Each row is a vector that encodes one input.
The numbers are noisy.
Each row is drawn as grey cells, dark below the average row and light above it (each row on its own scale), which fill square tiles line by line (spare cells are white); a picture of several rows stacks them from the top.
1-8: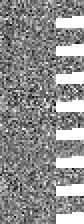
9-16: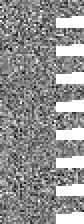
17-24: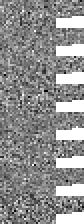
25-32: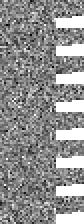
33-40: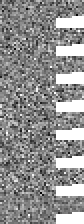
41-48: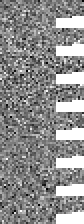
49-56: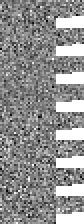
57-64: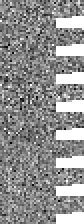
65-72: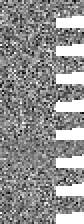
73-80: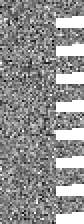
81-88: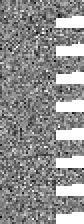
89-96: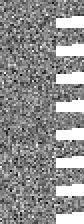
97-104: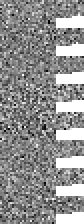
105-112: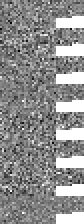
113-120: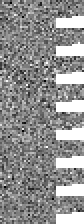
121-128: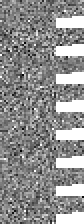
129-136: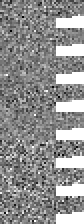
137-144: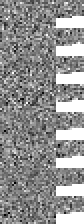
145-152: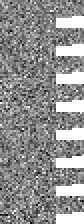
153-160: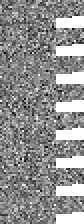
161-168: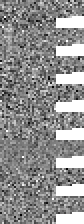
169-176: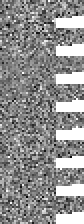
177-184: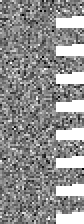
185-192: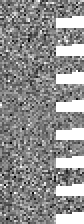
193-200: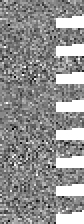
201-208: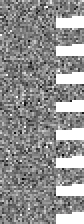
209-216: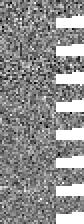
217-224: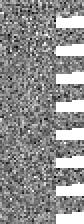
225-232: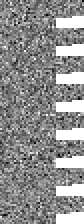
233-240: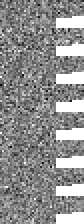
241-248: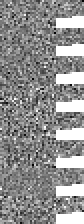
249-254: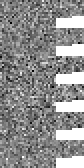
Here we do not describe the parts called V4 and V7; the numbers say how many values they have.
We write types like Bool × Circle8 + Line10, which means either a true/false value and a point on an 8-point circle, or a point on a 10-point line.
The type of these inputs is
(Bool × Bool × Bool × Bool × (Line5 + V4) + Line9) × V7.
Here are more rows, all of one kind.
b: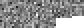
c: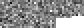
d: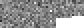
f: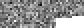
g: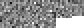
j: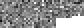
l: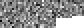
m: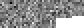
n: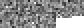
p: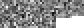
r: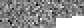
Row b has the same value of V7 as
g, l, n and r.
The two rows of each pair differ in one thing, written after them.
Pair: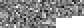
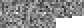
the value of V7
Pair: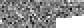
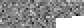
one of the four true/false values
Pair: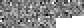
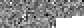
the place on the 5-point line
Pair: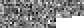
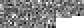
the place on the 5-point line
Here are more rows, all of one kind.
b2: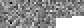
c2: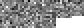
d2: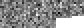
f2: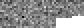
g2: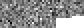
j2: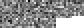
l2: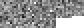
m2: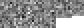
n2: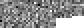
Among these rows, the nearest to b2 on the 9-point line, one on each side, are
l2 and m2.
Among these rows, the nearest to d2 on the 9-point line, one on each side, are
c2 and n2.
